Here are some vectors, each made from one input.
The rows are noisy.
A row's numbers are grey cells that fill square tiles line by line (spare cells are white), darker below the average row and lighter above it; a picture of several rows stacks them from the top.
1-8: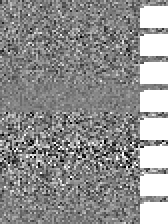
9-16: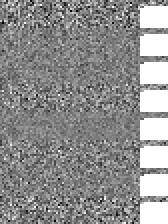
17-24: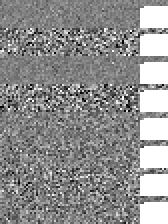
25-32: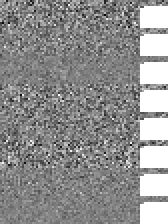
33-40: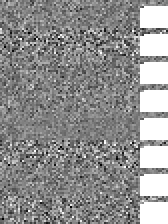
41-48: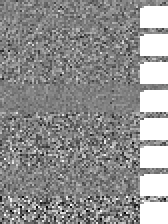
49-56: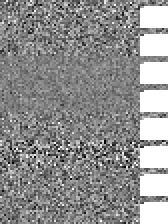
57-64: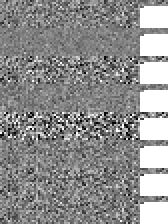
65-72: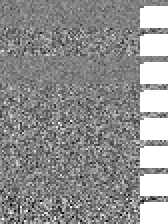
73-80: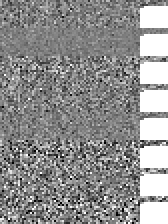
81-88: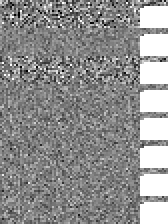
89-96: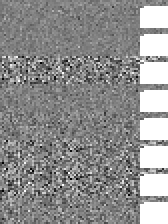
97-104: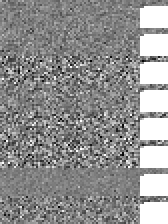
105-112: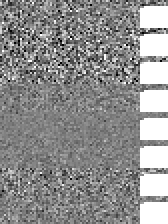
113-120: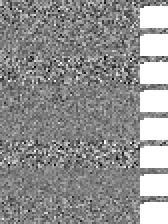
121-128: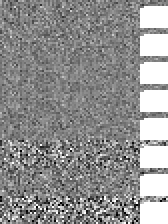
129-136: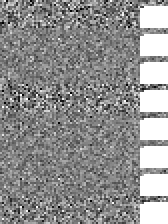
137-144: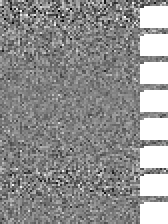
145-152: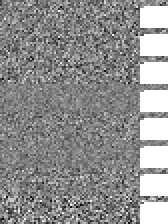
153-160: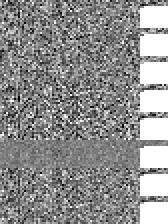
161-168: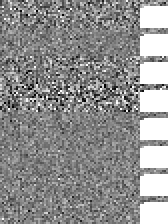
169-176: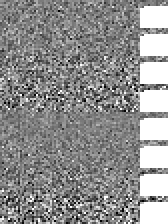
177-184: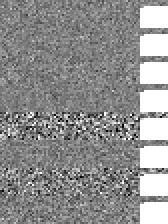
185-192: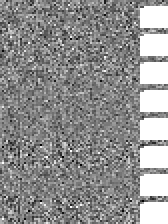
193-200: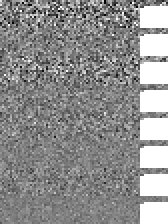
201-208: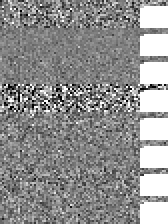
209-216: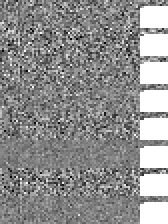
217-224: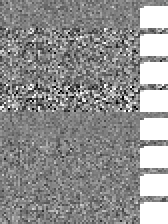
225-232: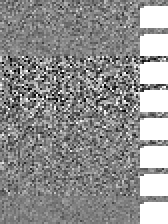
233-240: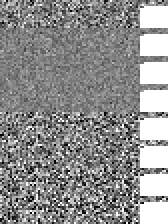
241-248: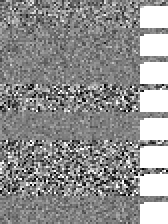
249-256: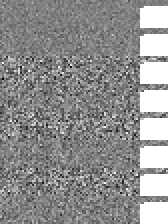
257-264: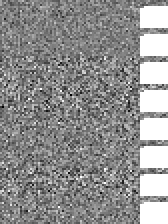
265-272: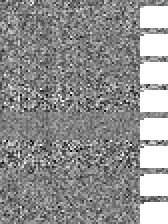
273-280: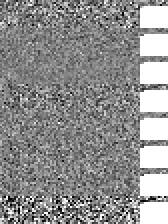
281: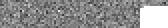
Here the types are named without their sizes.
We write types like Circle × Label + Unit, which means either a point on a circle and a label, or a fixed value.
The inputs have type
List(Circle + Line).
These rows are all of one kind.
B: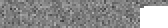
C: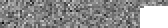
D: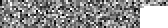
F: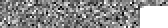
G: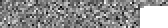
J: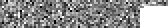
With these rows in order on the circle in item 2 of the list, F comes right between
G and J.
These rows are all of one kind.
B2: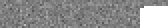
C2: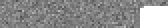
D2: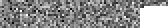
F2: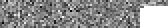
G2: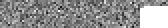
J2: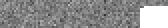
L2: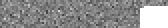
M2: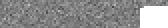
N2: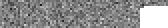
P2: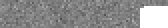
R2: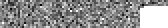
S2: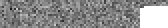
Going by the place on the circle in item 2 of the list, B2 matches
C2, N2, P2 and R2.
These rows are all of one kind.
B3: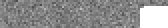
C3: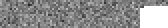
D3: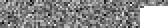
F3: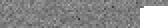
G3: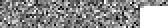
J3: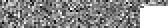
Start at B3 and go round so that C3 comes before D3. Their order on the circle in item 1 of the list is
B3, C3, G3, J3, F3, D3.
